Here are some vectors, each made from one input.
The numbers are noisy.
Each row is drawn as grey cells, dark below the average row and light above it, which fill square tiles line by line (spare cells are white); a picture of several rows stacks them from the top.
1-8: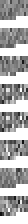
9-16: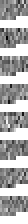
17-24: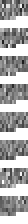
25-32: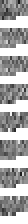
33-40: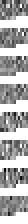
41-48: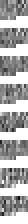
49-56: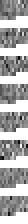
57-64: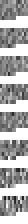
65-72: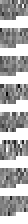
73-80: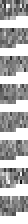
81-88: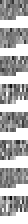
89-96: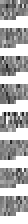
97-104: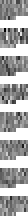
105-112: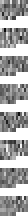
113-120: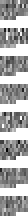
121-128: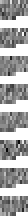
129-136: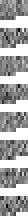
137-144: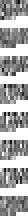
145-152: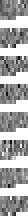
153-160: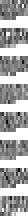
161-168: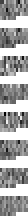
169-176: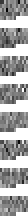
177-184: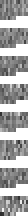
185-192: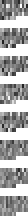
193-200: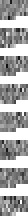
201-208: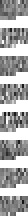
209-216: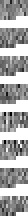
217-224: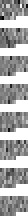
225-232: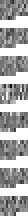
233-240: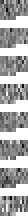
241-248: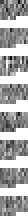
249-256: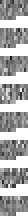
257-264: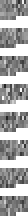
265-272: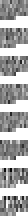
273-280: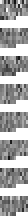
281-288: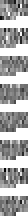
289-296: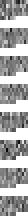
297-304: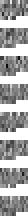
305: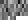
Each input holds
a point on a 6-point line, together with either one of 8 labels, or four true/false values.
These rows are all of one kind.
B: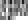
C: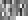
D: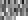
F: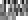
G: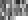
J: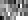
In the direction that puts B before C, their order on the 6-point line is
F, D, J, B, C, G.
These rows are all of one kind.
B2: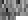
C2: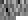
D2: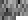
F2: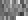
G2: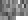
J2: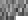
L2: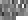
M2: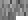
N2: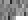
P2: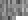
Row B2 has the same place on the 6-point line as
C2 and D2.
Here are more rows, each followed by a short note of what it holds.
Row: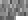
a point on a 6-point line and four true/false values
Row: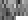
a point on a 6-point line and four true/false values
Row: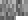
a point on a 6-point line and four true/false values
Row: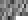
a point on a 6-point line and four true/false values
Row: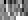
one of 8 labels and a point on a 6-point line
